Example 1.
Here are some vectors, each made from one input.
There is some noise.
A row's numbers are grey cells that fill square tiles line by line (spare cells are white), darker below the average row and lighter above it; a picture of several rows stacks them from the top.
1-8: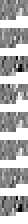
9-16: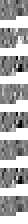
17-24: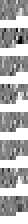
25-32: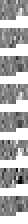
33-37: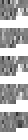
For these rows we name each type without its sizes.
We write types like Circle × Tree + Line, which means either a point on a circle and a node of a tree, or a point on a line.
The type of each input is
Line.
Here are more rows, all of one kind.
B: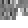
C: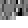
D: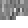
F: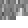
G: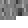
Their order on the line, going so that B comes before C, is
B, F, D, G, C.
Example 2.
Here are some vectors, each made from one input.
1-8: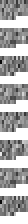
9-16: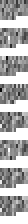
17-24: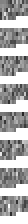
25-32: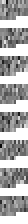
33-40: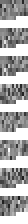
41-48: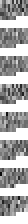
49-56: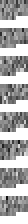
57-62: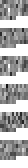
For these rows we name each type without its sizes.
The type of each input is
Tree.
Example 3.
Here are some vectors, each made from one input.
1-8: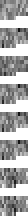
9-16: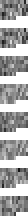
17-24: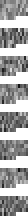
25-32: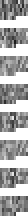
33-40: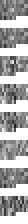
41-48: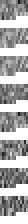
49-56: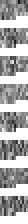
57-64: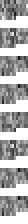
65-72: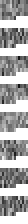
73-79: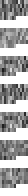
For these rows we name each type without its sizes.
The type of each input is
Tree.
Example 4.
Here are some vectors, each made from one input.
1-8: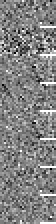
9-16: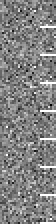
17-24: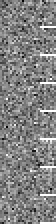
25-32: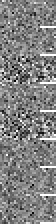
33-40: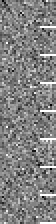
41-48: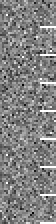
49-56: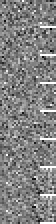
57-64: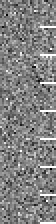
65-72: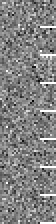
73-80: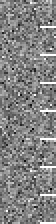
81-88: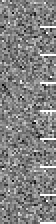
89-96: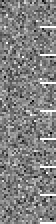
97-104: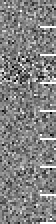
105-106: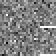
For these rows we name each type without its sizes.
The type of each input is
Circle + Unit.
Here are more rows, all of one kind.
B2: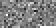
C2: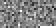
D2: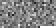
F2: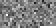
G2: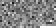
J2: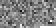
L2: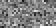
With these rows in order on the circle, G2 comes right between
C2 and J2.
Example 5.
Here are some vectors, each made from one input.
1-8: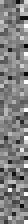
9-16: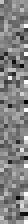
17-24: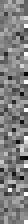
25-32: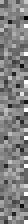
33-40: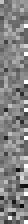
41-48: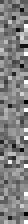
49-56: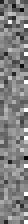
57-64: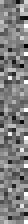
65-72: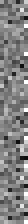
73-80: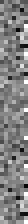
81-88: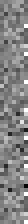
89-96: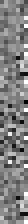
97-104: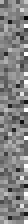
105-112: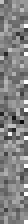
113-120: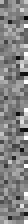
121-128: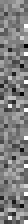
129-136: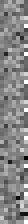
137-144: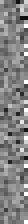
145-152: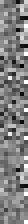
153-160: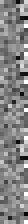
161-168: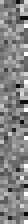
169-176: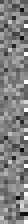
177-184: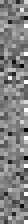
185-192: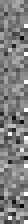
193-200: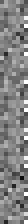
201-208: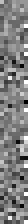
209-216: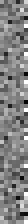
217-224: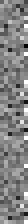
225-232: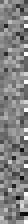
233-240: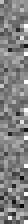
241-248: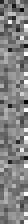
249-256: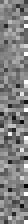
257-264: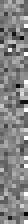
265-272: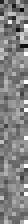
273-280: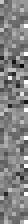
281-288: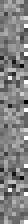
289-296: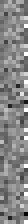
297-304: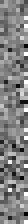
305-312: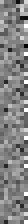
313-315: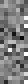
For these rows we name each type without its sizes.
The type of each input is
Line.
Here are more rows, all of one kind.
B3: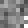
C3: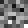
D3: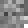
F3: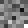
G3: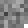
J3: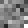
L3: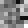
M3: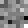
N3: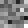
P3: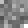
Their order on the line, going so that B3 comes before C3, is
L3, N3, M3, P3, G3, D3, B3, J3, F3, C3.
